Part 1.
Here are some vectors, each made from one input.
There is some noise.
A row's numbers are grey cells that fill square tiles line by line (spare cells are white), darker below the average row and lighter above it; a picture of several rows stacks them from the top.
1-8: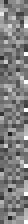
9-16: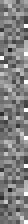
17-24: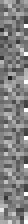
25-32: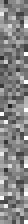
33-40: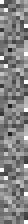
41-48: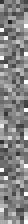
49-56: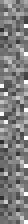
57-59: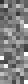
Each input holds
a point on a 5-point circle.
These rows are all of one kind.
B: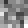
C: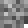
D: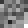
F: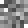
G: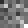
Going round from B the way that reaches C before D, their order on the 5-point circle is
B, F, C, G, D.
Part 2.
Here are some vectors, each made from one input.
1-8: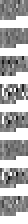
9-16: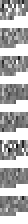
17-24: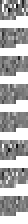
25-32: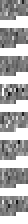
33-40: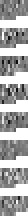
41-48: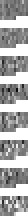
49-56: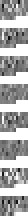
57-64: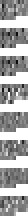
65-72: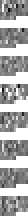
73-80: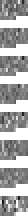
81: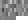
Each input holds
a point on a 9-point line.
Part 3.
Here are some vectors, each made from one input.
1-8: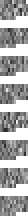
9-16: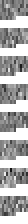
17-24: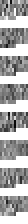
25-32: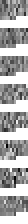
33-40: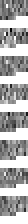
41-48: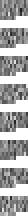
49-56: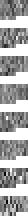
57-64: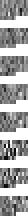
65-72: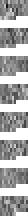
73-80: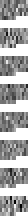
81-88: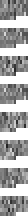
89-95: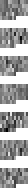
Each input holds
a node of an 11-node tree.
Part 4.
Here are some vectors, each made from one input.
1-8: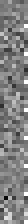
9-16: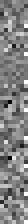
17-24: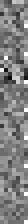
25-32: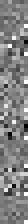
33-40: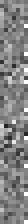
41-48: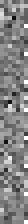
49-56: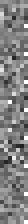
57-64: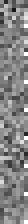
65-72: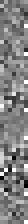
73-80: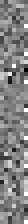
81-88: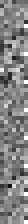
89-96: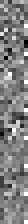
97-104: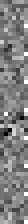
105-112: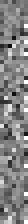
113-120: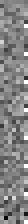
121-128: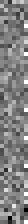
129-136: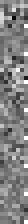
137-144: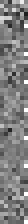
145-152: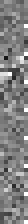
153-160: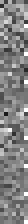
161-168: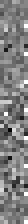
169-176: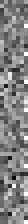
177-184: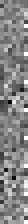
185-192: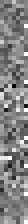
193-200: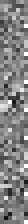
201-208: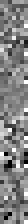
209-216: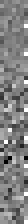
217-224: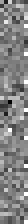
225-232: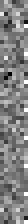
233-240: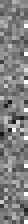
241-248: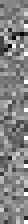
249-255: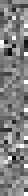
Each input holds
a point on a 6-point line.
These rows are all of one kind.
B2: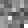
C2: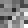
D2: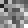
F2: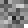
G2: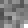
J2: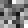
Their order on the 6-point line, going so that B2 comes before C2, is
J2, B2, G2, F2, D2, C2.
